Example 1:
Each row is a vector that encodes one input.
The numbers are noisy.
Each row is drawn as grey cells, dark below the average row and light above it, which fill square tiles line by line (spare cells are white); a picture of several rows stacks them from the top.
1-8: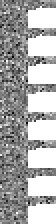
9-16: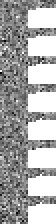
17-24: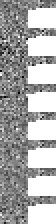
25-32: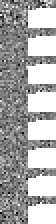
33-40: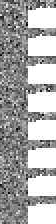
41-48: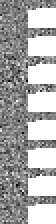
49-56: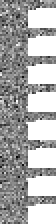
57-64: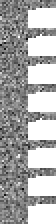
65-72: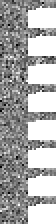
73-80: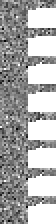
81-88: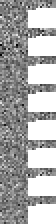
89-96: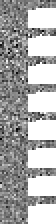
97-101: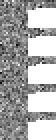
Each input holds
either a point on each of two 4-point lines, or a point on an 8-point line and a true/false value.
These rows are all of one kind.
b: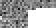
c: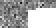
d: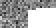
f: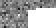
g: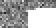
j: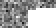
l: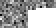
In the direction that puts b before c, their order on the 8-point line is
l, b, d, f, j, g, c.
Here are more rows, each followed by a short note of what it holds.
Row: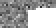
a point on an 8-point line and a true/false value
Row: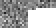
a point on an 8-point line and a true/false value
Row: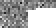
a point on an 8-point line and a true/false value
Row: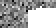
a point on each of two 4-point lines
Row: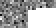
a point on an 8-point line and a true/false value
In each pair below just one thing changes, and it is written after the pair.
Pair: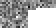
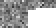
the true/false value
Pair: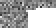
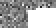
the place on the 8-point line
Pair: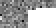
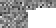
the place on the 8-point line
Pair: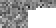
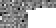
the place on the 8-point line
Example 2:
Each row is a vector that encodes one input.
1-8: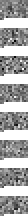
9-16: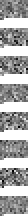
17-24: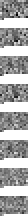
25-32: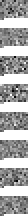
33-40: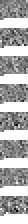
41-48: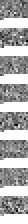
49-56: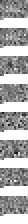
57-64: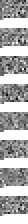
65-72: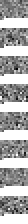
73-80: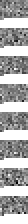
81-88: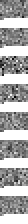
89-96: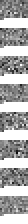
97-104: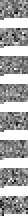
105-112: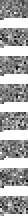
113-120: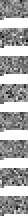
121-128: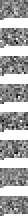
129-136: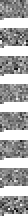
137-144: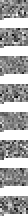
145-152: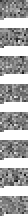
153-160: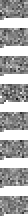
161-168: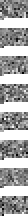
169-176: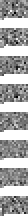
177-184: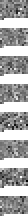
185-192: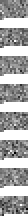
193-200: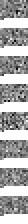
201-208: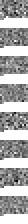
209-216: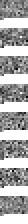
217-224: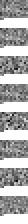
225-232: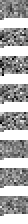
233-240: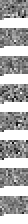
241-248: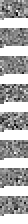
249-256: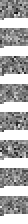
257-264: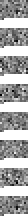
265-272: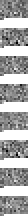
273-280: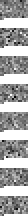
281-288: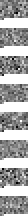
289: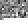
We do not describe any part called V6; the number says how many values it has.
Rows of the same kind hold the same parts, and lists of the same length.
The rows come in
2 kinds.
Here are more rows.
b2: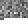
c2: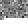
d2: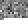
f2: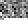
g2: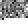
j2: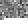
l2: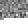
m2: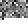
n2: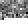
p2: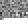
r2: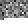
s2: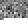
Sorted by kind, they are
b2, c2, d2, j2, l2, p2, r2, s2
f2, g2, m2, n2

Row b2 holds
a point on a 5-point line and three true/false values.
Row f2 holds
a point on a 5-point line and a value of V6.
